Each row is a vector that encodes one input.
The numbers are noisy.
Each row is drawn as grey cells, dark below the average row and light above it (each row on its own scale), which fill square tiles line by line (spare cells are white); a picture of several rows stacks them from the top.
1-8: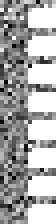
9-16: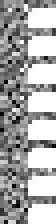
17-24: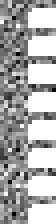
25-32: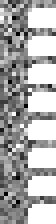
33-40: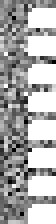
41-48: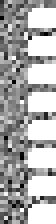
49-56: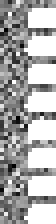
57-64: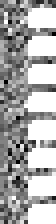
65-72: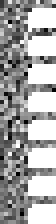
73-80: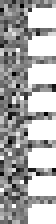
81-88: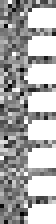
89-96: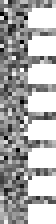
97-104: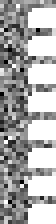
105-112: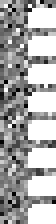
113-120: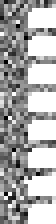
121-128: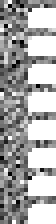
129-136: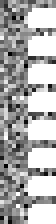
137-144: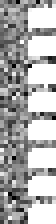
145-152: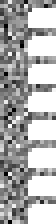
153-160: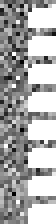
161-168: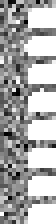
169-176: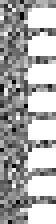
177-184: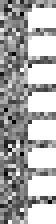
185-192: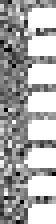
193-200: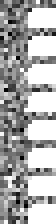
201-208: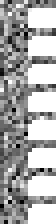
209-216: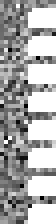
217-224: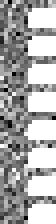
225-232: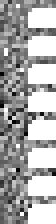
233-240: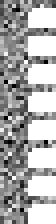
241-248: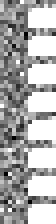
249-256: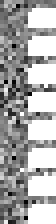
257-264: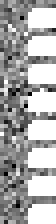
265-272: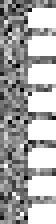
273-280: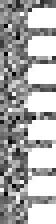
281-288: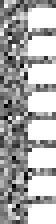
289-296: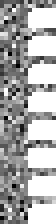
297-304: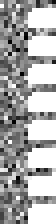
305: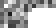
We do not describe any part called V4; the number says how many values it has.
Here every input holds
a point on a 19-point line, together with either a point on a 13-point line, or a value of V4.
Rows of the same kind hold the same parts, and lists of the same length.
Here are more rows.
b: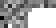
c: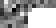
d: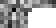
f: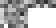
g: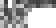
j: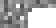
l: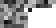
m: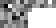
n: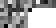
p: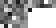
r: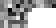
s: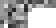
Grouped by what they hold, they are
b, c, l, n, p
d, f, g, j, m, r, s

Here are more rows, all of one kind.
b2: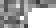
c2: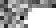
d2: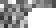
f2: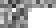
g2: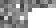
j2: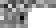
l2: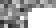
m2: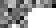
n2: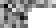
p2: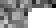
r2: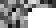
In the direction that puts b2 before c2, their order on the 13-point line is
r2, d2, l2, g2, b2, p2, c2, n2, j2, m2, f2.
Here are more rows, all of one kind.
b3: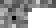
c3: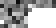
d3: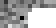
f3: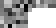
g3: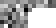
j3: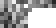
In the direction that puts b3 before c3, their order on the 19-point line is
g3, f3, b3, c3, d3, j3.
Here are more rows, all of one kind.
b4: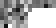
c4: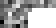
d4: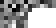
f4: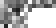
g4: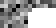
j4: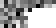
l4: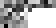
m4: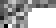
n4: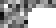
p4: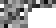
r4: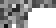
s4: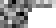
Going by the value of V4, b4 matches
d4 and r4.
